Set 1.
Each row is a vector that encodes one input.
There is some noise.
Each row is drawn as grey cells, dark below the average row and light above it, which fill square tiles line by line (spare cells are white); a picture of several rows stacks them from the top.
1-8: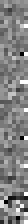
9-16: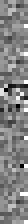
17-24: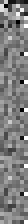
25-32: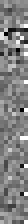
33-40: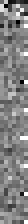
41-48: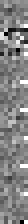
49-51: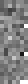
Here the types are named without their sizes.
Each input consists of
either a point on a circle, or a fixed value.
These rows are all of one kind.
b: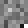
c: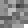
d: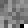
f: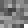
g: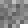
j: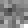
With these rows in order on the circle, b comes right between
c and d.
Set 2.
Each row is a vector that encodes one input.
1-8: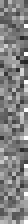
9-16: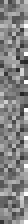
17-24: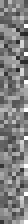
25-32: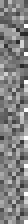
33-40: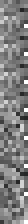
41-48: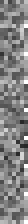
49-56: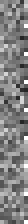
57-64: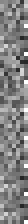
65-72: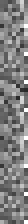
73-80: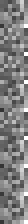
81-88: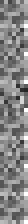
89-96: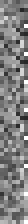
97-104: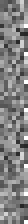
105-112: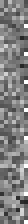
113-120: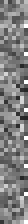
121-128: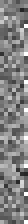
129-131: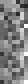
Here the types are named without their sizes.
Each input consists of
a point on a line.
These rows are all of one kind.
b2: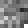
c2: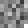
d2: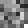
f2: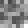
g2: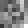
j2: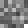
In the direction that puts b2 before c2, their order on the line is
d2, j2, b2, c2, f2, g2.
